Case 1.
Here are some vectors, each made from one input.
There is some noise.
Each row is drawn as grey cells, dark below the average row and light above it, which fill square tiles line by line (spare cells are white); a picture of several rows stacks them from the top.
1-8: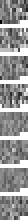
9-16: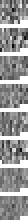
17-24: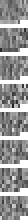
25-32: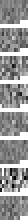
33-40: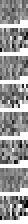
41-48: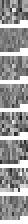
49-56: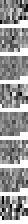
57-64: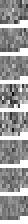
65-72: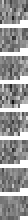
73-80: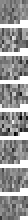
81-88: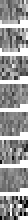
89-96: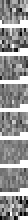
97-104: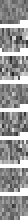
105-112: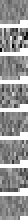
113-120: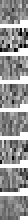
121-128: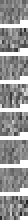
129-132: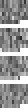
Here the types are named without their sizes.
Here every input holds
either three true/false values, or a list of points on a line.
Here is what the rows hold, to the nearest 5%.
About 50% of them hold three true/false values. The rest are lists of points on a line.
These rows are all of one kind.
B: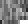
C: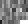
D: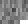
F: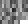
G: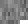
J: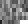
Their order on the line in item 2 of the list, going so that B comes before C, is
B, J, C, G, F, D.
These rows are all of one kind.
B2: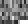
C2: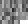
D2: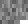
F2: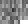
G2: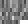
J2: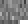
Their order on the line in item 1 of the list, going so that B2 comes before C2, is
B2, D2, J2, F2, G2, C2.
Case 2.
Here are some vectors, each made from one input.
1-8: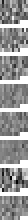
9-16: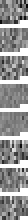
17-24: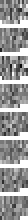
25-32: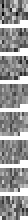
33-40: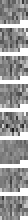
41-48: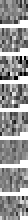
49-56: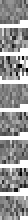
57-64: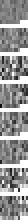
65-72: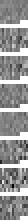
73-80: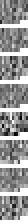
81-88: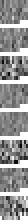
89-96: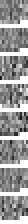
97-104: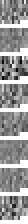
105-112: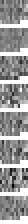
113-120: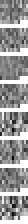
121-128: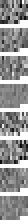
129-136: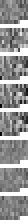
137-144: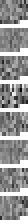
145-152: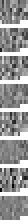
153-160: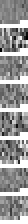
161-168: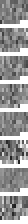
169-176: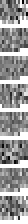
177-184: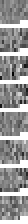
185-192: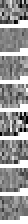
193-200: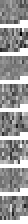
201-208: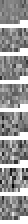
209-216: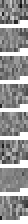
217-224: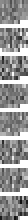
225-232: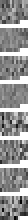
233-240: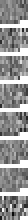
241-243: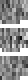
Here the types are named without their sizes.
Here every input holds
either three true/false values, or a list of points on a circle.
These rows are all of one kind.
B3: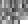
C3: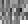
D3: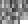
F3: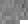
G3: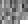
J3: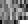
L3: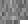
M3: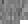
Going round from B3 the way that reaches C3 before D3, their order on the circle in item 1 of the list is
B3, L3, C3, D3, J3, M3, F3, G3.
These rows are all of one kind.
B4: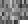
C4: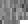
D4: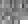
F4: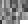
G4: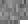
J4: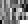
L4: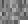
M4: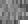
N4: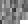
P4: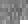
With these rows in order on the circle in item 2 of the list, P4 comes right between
C4 and G4.
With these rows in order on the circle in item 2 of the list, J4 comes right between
F4 and N4.
